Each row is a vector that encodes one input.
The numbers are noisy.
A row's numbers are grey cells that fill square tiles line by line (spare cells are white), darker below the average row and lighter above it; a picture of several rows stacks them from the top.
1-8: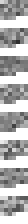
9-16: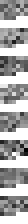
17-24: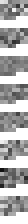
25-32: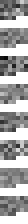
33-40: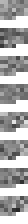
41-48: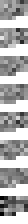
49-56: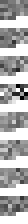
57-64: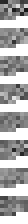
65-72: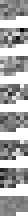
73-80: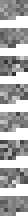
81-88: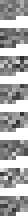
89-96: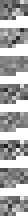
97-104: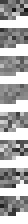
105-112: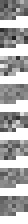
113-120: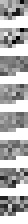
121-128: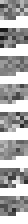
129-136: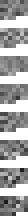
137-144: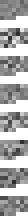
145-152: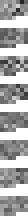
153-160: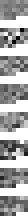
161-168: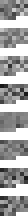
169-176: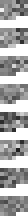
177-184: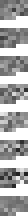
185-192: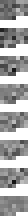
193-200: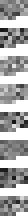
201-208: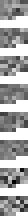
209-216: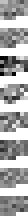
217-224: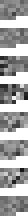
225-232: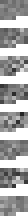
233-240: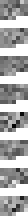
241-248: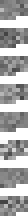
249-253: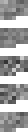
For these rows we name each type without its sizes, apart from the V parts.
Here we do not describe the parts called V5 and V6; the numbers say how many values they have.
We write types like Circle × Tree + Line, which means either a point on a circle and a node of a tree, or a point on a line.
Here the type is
(Line × Line + V5) × (Tree + V6).
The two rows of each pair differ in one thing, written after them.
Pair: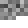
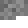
the place on one of the two lines
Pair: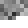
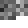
the value of V6
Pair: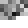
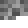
the value of V6
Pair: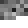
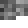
the value of V6
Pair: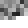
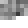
the value of V6
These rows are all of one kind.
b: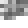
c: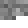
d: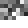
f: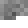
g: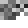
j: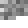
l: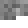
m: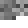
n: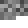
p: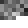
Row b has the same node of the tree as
f and g.
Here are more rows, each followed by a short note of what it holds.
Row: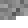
a point on each of two lines and a node of a tree
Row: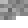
a point on each of two lines and a node of a tree
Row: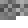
a point on each of two lines and a value of V6
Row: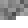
a node of a tree and a value of V5
